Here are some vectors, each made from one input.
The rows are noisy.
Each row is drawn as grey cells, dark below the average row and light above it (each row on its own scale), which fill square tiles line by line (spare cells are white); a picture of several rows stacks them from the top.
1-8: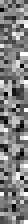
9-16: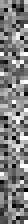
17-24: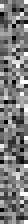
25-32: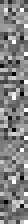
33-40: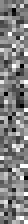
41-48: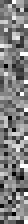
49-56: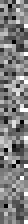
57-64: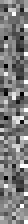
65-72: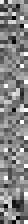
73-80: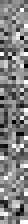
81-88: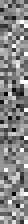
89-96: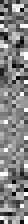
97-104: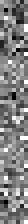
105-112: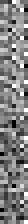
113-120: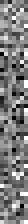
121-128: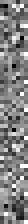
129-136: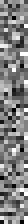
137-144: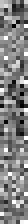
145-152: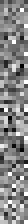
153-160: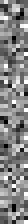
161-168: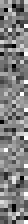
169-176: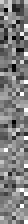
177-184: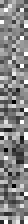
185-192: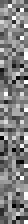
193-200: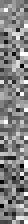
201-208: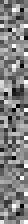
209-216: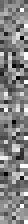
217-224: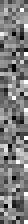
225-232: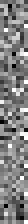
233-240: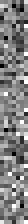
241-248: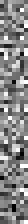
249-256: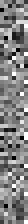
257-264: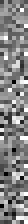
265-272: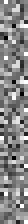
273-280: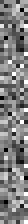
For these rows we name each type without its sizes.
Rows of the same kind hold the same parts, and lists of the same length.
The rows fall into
2 kinds.
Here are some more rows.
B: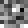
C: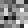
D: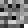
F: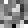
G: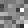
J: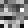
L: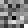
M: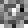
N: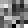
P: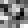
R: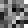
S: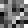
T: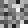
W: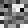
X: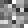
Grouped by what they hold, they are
B, F, M, N, P, R, S, T, W
C, D, G, J, L, X

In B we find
four true/false values.
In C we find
a node of a tree.
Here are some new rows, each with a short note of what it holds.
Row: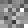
a node of a tree
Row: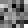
four true/false values
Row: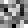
four true/false values
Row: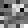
four true/false values
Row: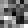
four true/false values
